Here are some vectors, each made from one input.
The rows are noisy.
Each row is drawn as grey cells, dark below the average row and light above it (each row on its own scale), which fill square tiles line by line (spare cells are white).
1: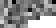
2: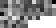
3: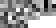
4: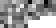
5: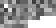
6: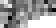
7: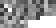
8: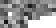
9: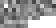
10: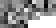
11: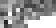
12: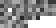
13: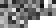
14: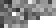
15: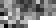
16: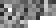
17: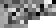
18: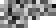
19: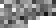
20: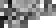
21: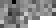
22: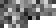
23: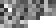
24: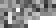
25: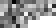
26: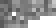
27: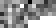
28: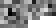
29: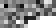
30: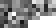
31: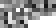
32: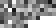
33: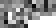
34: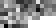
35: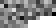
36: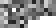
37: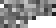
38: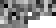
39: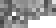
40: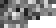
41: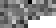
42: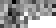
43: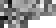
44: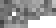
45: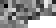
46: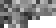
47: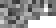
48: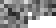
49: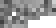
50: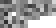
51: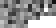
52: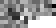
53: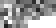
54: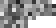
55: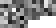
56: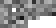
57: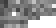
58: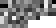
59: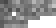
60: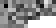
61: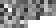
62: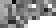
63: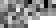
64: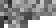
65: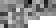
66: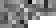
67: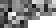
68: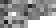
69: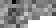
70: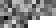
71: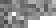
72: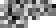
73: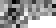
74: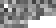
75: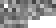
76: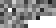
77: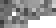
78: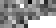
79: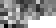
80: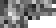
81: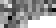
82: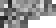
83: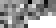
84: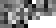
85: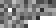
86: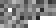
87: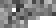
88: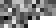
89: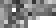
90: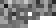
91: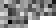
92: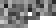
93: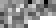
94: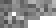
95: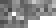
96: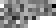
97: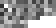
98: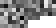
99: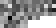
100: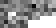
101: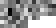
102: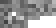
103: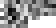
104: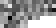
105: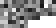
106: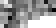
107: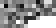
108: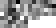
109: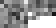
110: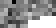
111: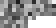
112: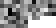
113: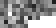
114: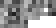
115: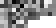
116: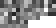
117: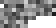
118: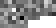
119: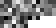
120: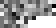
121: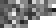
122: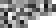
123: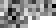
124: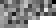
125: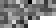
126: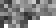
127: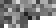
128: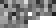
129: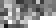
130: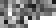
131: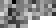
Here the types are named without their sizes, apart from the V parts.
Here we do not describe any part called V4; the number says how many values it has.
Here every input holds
either a point on a circle, a true/false value and a value of V4, or a list of points on a line.
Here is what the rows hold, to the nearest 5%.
About 40% of them hold a point on a circle, a true/false value and a value of V4. The rest are lists of points on a line.
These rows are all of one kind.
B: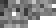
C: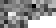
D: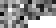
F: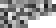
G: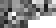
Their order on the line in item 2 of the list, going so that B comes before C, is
D, B, G, C, F.
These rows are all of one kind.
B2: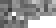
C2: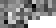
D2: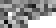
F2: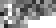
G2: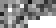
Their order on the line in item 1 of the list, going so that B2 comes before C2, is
B2, D2, C2, G2, F2.
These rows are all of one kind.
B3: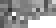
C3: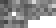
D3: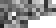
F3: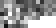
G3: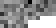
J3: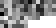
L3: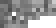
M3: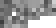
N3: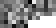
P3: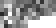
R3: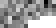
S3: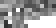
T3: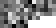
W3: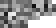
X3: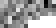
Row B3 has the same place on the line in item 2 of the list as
D3, G3, J3 and L3.
